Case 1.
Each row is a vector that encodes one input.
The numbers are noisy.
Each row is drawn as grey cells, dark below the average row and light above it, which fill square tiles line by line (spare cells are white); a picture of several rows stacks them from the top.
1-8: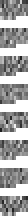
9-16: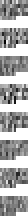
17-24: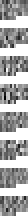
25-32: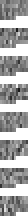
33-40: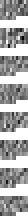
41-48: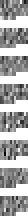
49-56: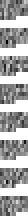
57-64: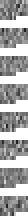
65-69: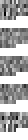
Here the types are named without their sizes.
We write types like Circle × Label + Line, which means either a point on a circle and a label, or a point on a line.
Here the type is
Line.
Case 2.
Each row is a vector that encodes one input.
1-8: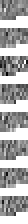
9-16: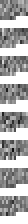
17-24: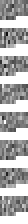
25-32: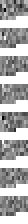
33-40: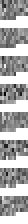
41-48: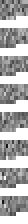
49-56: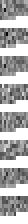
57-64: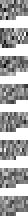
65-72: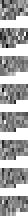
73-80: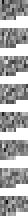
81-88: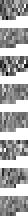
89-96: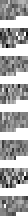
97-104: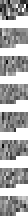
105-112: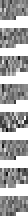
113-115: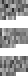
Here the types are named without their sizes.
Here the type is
Circle + Unit.
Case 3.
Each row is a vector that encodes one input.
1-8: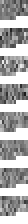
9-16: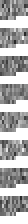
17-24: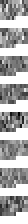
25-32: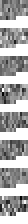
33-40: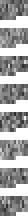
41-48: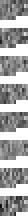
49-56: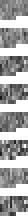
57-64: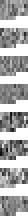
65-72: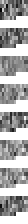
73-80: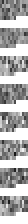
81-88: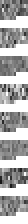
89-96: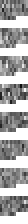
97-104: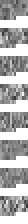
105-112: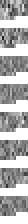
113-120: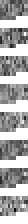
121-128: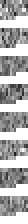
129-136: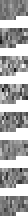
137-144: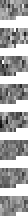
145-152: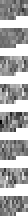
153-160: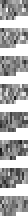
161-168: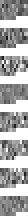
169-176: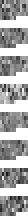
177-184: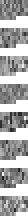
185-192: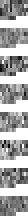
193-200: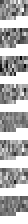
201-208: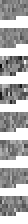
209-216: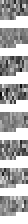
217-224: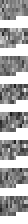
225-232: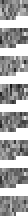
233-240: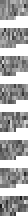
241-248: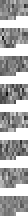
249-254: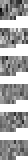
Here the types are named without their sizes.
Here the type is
Line.
